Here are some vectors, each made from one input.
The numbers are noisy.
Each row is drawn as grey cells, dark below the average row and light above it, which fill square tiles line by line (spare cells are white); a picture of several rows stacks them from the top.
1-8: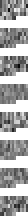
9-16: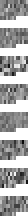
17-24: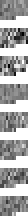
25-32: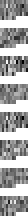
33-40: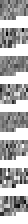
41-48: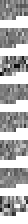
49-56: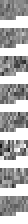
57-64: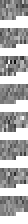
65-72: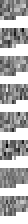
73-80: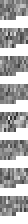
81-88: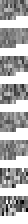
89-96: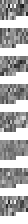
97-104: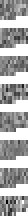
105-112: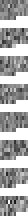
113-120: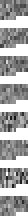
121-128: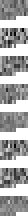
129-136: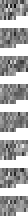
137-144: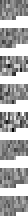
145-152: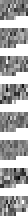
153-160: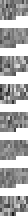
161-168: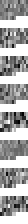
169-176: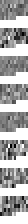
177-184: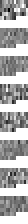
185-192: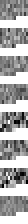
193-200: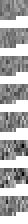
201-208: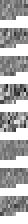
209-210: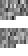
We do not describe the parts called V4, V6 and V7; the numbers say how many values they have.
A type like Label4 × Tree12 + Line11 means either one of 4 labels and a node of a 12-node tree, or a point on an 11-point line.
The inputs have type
Bool × V7 + Line5 × (Line5 × V4 + V6).
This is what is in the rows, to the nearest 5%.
About 60% of them hold a point on a 5-point line, together with either a point on a 5-point line and a value of V4, or a value of V6. The rest hold a true/false value and a value of V7.
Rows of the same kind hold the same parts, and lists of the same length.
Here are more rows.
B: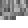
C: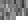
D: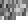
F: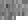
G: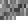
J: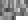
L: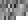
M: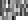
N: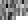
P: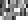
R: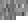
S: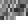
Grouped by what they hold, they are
B, D, F, G, N, R
C, L, M, P
J, S

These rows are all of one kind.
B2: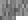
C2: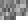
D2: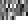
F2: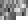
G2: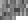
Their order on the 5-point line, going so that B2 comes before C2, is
F2, B2, G2, D2, C2.
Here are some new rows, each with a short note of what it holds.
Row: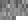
a true/false value and a value of V7
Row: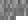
a point on a 5-point line and a value of V6
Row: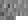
a point on each of two 5-point lines and a value of V4
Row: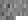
a point on each of two 5-point lines and a value of V4
